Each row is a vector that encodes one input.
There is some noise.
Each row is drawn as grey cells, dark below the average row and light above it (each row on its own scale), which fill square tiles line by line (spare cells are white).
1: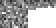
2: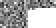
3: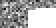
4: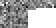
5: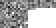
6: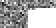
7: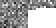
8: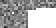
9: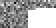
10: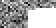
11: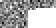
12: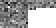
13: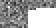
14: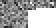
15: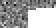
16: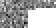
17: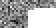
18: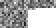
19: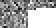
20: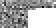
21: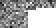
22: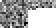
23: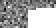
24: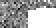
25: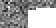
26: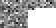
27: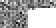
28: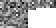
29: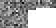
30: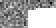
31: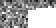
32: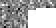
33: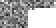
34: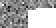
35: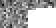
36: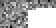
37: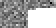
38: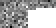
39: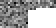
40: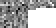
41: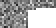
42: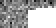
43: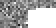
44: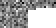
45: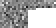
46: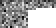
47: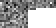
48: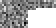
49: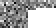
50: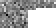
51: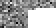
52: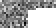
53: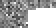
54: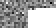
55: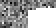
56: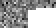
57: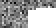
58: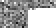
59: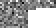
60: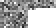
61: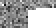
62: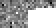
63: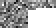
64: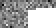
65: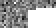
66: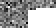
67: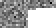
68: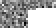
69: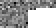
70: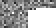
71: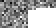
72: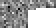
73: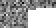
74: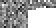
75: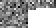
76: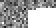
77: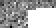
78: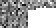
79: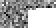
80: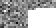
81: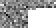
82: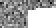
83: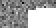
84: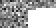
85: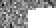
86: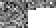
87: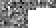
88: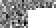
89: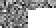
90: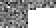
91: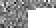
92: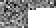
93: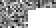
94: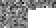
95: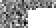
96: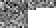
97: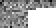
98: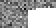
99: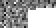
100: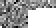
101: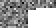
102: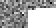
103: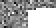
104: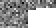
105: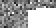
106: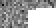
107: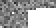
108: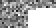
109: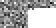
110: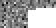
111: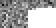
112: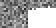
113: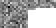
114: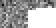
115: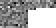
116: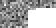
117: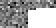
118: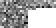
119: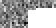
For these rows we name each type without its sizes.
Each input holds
a point on a line, together with either a point on a circle, or a label.
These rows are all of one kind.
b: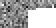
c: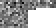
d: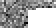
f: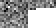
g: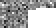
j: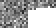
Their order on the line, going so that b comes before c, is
d, b, g, j, f, c.
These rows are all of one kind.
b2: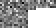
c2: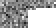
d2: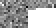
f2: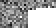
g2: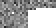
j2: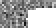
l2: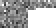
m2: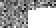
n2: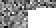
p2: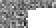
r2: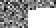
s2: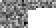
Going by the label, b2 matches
f2, j2, p2 and r2.
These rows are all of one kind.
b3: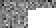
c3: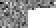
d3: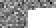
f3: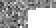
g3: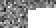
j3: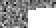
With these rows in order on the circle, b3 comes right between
d3 and f3.
